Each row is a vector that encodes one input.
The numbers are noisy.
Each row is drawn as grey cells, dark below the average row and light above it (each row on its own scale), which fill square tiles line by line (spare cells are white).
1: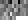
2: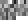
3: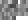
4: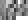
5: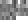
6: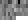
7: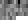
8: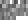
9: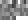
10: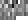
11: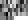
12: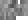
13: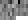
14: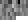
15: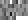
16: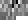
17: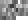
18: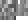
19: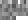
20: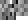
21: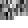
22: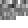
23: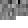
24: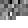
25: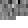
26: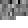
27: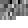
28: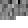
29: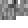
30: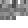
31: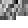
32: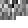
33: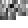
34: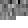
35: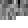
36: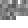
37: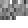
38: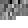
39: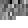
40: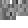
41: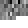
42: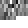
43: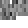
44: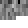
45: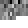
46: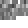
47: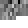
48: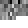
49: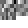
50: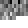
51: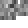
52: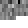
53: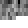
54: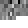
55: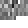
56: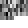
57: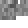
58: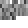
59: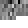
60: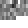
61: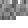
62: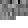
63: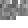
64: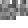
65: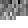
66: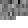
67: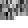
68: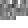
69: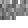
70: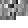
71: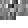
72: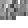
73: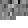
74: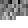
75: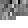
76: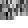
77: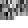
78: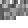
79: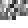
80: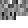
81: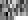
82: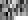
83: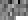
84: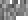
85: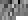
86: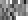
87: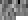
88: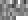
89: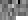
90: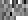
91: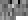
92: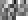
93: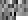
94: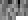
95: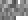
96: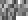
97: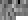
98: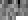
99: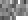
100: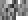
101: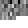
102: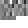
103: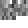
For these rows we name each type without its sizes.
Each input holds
a list of points on a line.
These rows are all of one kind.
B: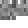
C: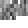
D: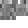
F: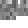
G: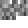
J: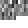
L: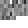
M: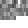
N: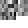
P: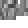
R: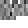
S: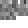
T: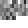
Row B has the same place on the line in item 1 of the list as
D, F and S.
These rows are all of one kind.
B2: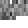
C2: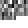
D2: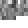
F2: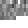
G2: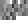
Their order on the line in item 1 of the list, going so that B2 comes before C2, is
F2, D2, G2, B2, C2.
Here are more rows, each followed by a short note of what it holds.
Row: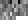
a list of one item
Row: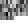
the empty list
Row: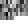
the empty list
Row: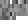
a list of two items
